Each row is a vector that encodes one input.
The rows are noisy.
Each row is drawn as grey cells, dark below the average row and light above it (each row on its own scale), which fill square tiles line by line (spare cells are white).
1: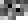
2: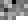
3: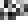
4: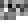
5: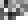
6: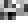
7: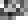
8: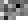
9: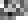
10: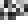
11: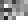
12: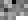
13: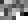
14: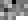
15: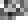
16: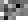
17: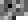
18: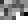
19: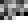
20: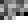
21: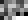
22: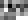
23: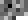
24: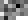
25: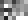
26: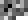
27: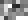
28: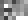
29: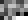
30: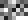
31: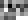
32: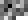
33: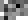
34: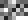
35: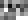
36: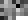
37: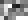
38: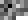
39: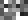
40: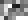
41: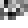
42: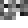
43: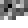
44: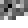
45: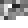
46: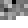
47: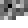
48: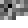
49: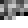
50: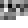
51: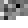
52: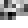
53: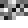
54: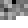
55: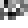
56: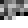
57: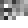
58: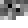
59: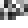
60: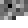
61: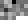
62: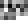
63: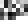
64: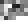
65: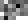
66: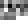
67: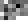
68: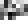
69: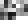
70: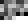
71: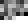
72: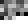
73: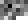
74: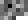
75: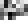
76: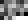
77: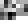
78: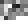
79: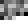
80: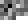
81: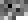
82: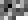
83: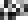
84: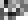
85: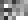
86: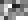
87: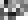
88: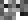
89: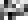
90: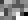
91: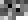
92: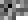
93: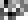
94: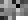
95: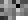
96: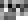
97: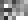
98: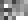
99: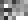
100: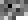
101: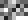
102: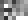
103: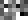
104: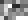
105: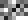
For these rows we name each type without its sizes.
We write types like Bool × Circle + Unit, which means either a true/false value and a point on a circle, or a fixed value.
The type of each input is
Bool × Line + Label.
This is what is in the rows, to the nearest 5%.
About 60% of them hold a label. The rest hold a point on a line and a true/false value.
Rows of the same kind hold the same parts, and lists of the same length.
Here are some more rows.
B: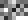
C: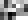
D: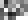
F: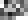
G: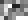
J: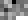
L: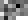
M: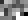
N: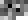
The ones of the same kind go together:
B, G, J, L, M
C, D, F, N

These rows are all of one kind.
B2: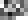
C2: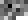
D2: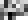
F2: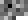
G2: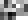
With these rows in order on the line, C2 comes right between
B2 and F2.
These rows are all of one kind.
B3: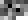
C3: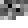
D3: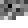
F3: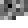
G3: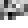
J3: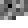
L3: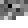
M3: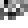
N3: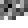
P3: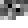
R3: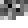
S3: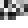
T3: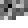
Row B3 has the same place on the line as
C3, P3 and R3.
